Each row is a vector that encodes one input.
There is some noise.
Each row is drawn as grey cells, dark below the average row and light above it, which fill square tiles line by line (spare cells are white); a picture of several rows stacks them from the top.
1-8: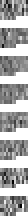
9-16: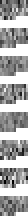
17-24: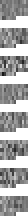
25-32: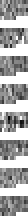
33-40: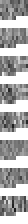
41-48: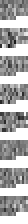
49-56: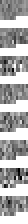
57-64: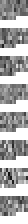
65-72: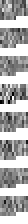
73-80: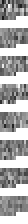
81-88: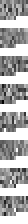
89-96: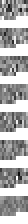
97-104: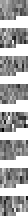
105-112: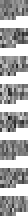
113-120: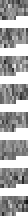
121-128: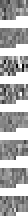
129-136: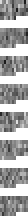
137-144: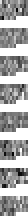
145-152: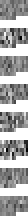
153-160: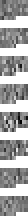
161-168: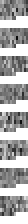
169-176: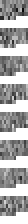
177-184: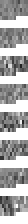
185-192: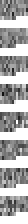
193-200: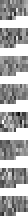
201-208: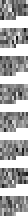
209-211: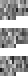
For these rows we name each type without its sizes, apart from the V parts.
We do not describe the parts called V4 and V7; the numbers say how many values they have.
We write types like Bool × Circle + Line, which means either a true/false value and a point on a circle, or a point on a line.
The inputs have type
Bool × Circle + (Line + V7) × V4.
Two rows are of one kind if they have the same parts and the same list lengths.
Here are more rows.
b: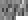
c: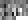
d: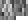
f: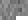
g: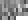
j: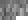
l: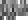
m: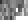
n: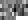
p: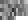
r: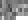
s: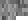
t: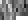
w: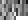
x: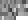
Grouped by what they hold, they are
b, c, g, j, r, w
d, f, m, n, p, s, x
l, t

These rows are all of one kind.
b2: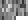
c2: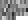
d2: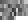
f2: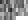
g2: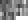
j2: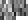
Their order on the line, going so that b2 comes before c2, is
f2, b2, c2, d2, g2, j2.
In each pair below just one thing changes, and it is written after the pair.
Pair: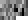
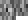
the value of V7
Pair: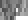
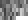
the value of V7
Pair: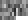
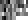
the value of V4
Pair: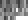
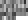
the value of V4
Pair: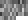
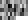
the value of V7
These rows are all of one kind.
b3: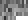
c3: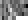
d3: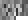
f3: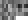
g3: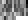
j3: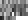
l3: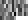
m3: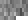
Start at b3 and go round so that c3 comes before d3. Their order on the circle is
b3, l3, f3, g3, j3, m3, c3, d3.
